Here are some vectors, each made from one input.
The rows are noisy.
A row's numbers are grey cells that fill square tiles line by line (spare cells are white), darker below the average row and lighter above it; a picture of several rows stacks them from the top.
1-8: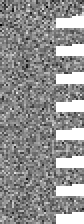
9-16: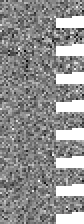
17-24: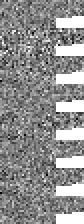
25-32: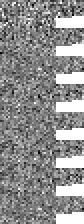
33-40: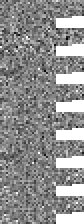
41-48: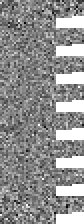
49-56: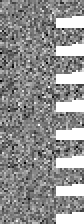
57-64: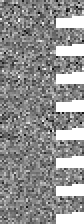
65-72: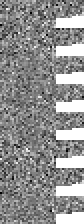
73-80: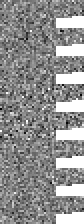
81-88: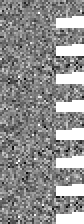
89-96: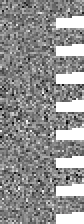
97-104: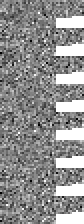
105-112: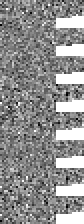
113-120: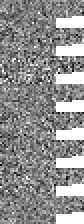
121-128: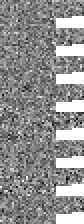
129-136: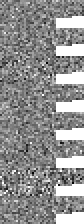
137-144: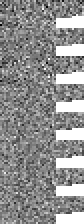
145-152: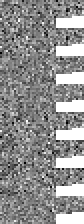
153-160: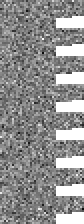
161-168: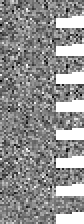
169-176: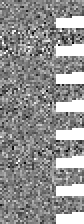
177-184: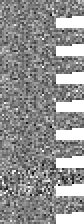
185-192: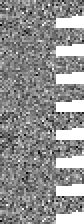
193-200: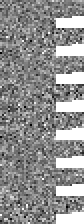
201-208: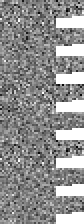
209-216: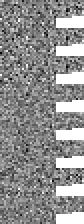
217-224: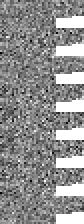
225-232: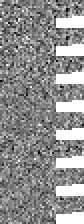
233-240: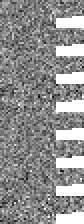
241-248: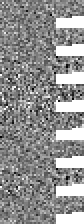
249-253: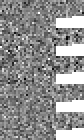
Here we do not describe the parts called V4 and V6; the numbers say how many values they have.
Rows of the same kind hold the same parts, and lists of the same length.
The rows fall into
5 kinds.
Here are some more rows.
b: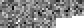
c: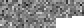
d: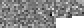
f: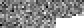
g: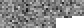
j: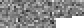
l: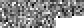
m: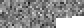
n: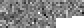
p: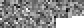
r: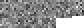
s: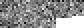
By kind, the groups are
b, f, s
c, g, m, n, r
d, j
l
p

